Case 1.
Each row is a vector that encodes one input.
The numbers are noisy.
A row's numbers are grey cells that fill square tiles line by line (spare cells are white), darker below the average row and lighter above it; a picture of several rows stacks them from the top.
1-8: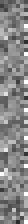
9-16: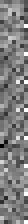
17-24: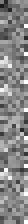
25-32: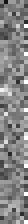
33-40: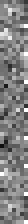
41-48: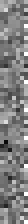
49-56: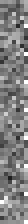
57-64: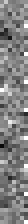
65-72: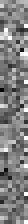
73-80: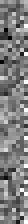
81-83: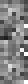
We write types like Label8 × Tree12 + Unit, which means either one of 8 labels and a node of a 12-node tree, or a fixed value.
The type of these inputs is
Bool × Bool × Bool.
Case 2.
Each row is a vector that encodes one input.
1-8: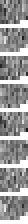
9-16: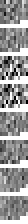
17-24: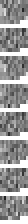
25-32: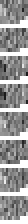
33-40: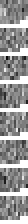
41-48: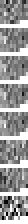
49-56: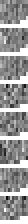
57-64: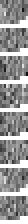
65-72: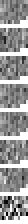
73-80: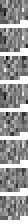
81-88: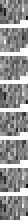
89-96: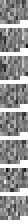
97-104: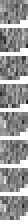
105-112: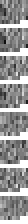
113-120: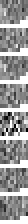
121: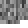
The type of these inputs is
Bool × Bool × Bool + Unit.
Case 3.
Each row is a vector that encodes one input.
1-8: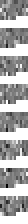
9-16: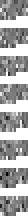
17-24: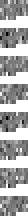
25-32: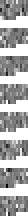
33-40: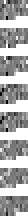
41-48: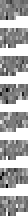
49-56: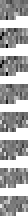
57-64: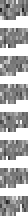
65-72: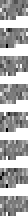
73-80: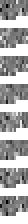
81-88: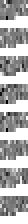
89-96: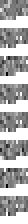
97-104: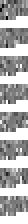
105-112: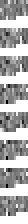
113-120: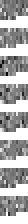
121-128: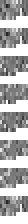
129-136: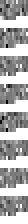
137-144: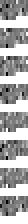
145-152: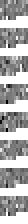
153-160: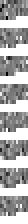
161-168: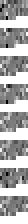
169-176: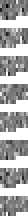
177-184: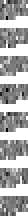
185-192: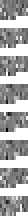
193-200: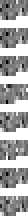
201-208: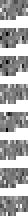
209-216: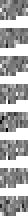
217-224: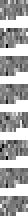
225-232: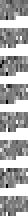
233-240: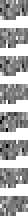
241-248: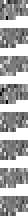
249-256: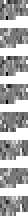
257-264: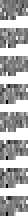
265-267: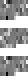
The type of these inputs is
Line14.
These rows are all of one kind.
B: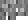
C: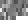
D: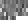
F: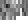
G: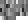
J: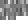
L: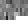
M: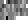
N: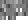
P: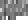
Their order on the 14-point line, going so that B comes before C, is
G, F, N, B, P, J, C, D, L, M.
